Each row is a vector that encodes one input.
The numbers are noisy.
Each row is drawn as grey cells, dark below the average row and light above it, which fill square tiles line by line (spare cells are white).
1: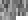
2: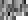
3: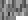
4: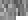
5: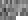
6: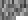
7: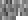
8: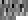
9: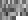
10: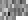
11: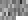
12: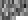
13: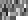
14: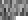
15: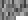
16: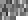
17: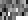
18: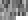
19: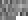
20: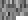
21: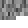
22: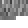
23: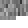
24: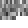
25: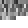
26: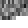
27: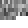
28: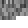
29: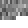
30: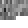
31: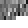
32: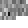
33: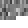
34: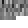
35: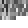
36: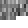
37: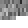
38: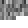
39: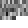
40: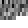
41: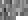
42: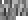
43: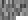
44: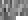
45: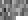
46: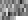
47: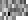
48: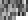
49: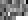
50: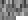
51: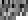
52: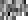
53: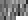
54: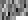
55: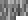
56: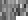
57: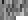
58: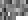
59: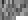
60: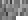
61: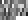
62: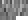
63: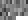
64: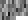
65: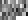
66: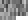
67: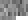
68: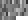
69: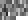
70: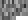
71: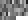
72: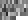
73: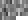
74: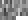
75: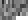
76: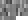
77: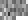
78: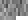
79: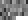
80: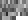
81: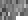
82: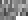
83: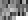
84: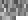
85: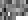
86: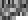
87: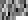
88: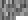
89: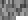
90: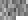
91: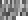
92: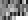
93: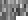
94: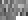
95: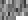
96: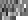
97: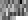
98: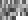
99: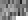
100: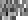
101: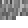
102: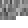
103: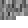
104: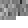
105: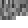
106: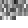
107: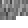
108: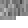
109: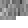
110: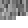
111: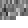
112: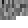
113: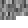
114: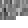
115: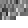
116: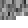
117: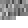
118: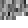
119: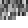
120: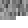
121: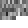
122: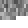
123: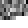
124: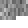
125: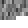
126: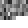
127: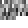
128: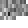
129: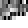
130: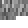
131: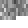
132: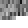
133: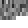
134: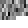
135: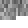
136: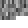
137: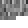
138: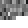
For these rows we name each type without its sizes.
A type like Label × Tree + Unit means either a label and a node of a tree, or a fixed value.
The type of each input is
Bool × Label + Tree + Unit.
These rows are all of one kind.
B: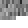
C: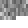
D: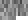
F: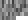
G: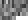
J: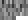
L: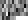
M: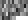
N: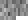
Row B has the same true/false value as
C, D and N.
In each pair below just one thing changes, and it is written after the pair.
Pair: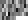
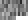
the true/false value
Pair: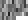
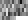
the true/false value
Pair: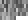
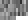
the label
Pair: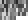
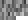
the true/false value
